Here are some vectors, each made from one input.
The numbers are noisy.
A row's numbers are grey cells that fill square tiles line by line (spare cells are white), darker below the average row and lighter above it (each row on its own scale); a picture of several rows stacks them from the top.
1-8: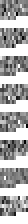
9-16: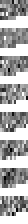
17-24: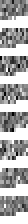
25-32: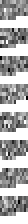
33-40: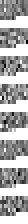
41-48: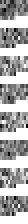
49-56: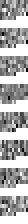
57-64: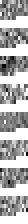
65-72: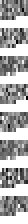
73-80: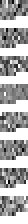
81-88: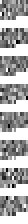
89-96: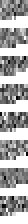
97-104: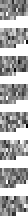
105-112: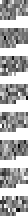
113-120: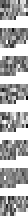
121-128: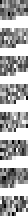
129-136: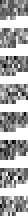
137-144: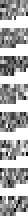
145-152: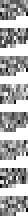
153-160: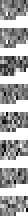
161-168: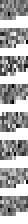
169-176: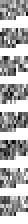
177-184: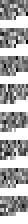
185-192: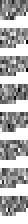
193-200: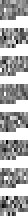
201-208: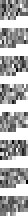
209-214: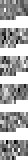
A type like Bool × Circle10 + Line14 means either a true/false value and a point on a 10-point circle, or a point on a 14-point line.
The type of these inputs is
Label6 × Label6 + (Label7 + Line7) × Line7.
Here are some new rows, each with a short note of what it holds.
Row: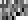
one of 7 labels and a point on a 7-point line
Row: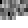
two labels (each one of 6)
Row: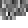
two labels (each one of 6)
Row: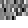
one of 7 labels and a point on a 7-point line
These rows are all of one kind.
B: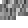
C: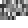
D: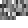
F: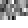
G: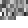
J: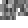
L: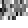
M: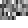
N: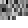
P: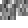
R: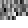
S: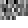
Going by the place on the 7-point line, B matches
C, D, M and N.
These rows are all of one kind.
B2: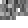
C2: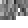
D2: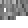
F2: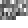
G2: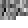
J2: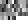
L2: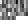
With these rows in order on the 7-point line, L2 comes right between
B2 and D2.
